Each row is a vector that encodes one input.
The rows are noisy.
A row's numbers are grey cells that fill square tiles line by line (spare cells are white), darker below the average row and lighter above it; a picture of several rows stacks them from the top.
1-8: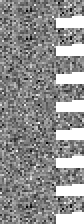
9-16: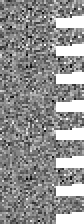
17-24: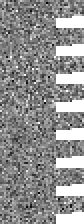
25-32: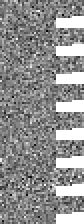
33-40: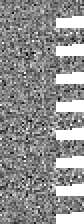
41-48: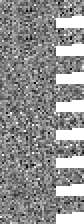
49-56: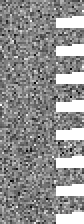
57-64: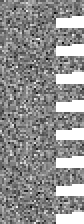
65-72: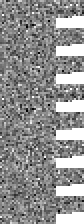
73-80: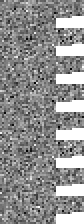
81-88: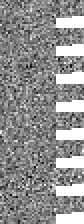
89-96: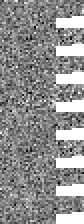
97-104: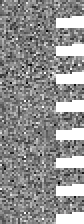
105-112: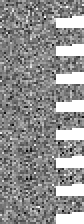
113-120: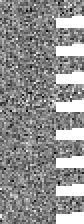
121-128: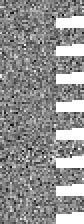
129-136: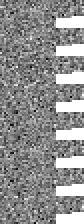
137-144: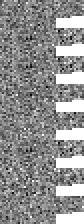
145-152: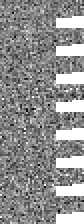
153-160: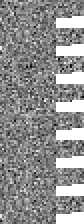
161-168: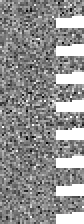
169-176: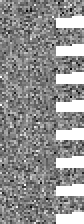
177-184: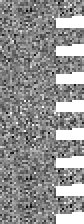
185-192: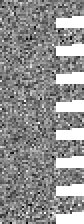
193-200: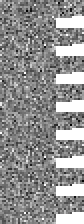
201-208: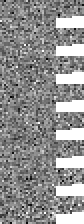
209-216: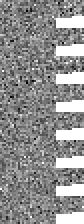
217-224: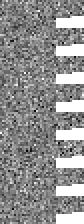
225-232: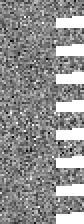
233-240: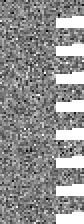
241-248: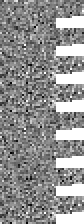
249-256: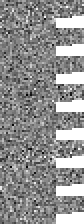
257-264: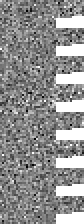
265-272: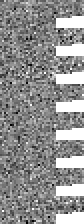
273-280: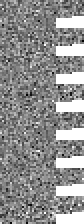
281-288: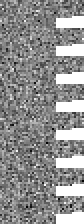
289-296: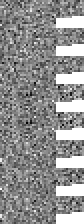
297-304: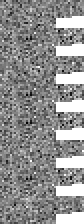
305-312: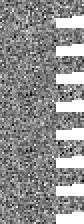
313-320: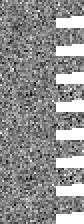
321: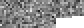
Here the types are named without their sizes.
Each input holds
either a point on a circle and a true/false value, or a node of a tree.
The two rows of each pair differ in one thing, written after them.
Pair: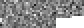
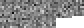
the true/false value
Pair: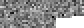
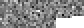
the true/false value
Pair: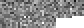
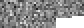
the true/false value
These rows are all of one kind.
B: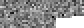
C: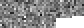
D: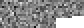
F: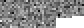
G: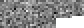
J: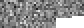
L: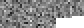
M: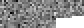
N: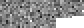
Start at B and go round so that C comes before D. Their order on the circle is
B, F, C, J, D, N, G, L, M.
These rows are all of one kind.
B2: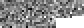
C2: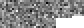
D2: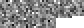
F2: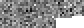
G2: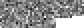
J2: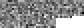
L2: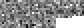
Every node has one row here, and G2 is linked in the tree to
B2 and J2.
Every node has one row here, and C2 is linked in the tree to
F2 and J2.
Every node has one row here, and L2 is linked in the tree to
D2 and J2.
